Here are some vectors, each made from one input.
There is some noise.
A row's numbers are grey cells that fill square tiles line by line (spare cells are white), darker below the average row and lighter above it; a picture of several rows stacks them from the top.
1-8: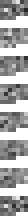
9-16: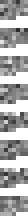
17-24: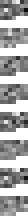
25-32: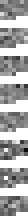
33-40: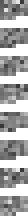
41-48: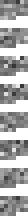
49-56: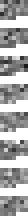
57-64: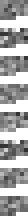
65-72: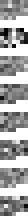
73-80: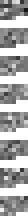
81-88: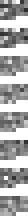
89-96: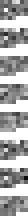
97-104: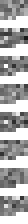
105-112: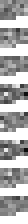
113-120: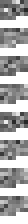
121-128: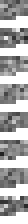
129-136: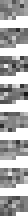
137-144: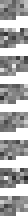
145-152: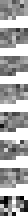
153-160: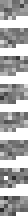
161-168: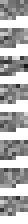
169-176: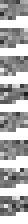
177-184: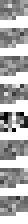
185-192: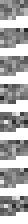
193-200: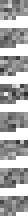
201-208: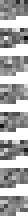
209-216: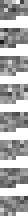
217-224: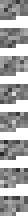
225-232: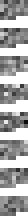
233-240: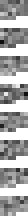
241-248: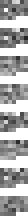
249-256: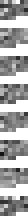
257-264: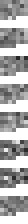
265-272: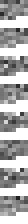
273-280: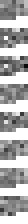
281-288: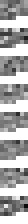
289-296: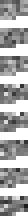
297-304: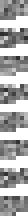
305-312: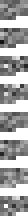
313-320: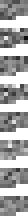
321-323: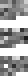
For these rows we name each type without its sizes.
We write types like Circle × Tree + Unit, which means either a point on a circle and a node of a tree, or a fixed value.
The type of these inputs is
List(Circle).
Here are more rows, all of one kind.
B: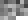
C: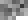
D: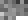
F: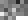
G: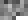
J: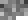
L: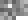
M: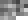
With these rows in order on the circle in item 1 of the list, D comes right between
F and G.
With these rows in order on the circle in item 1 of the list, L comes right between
C and M.
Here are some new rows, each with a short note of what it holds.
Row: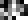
the empty list
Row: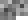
a list of two items
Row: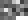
a list of one item
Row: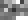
a list of one item
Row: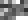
a list of one item
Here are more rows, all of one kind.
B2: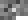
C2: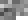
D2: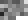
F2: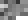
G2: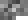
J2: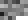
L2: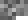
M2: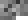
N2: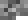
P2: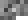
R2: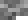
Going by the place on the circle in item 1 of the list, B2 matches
G2, M2, N2 and P2.
